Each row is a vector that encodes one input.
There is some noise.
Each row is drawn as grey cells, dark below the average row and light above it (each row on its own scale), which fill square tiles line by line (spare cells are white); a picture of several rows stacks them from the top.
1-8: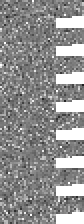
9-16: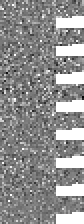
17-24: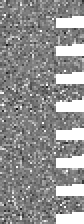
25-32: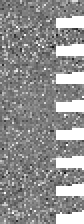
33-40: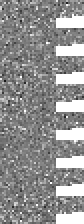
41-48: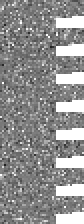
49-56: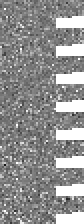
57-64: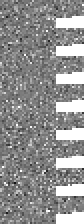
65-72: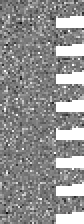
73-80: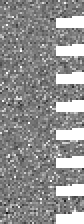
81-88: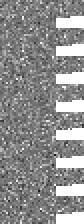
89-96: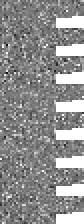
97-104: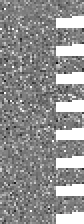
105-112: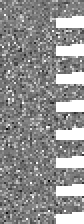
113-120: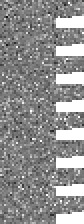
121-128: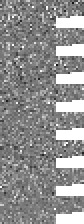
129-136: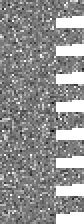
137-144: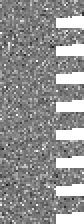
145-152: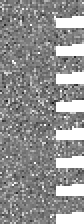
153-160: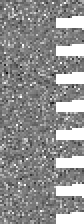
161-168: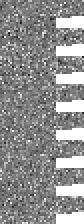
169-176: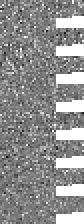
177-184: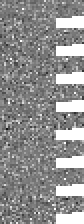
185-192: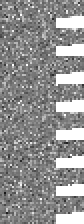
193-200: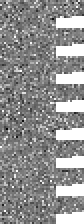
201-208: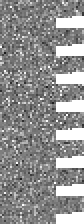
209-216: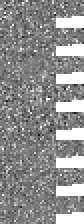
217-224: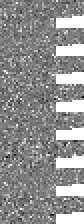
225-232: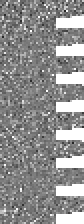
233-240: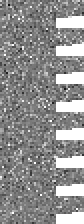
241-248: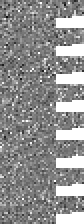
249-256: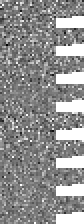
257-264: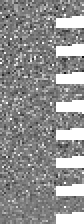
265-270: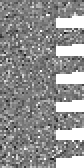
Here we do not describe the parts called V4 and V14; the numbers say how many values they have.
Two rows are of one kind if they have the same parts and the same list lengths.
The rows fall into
2 kinds.
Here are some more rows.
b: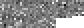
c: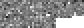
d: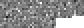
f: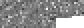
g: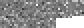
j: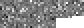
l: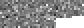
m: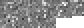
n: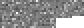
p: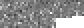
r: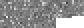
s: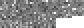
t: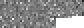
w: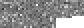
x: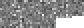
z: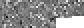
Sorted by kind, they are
b, f, g, j, m, n, p, r, s, t, w, x, z
c, d, l

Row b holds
one of 6 labels, a value of V4 and a value of V14.
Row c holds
a point on a 5-point line.
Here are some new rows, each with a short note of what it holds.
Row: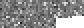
one of 6 labels, a value of V4 and a value of V14
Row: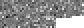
a point on a 5-point line
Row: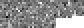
a point on a 5-point line
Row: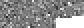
a point on a 5-point line
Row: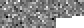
one of 6 labels, a value of V4 and a value of V14
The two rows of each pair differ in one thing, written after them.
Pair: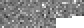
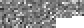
the label
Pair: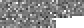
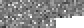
the value of V4
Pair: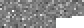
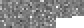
the value of V14
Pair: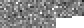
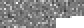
the value of V4
